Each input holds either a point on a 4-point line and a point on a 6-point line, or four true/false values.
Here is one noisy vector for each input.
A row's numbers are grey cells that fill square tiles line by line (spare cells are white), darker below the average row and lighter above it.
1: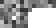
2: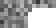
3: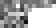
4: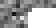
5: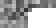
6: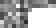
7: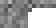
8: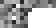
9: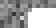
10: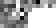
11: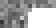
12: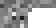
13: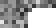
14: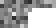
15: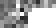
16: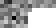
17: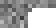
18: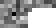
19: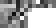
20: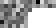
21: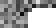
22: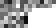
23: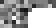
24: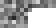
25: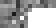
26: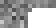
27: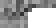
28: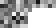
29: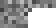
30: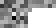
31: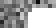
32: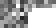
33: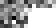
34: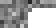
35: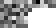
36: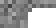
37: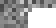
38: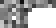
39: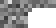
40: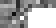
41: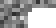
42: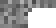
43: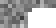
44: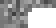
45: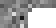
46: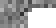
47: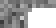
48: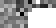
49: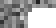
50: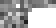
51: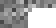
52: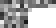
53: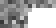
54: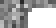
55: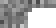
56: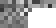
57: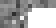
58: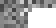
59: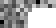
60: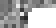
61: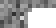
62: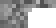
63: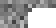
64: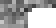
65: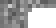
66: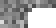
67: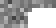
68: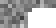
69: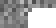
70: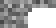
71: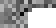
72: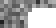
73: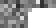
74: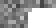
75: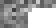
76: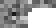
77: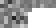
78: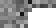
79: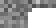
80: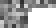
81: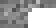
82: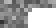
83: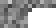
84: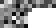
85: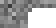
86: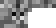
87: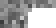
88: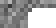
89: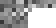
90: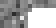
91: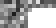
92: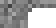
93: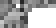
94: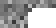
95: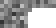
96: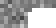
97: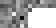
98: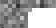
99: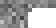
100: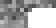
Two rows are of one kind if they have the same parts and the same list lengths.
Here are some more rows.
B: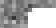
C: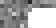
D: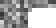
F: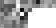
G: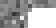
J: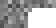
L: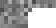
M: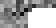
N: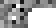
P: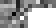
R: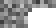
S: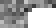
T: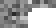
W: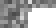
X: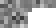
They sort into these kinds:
B, C, G, J, L, M, P, R, S, T, W, X
D, F, N

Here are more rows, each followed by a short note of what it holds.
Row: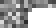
a point on a 4-point line and a point on a 6-point line
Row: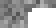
four true/false values
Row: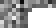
a point on a 4-point line and a point on a 6-point line
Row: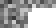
four true/false values
